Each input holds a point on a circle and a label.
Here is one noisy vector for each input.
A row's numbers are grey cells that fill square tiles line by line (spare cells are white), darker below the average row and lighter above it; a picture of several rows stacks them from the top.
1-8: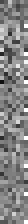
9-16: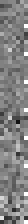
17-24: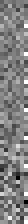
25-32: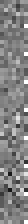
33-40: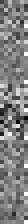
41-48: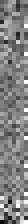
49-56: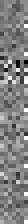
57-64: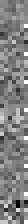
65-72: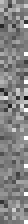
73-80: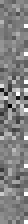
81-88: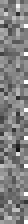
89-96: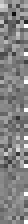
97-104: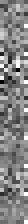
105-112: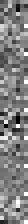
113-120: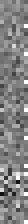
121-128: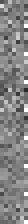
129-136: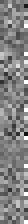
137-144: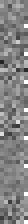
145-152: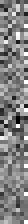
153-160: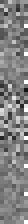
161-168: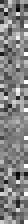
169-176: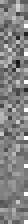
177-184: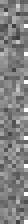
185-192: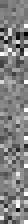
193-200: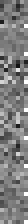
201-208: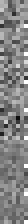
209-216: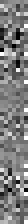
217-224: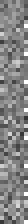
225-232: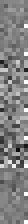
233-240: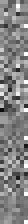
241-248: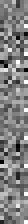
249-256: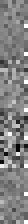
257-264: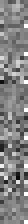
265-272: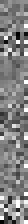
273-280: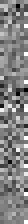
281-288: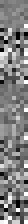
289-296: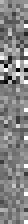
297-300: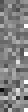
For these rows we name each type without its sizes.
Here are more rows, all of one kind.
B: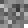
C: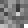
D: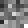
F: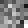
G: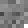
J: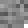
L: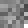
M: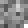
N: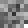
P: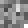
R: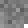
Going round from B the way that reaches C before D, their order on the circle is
B, M, G, F, C, P, R, L, J, D, N.
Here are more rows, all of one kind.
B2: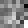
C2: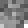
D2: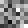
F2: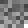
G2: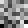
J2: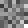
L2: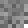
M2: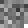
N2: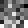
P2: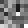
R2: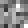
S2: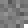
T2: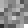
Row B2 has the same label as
G2, J2 and T2.
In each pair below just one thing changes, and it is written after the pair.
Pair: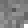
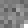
the place on the circle
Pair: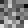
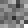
the place on the circle
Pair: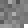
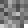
the label
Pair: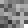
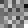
the label
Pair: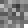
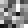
the place on the circle
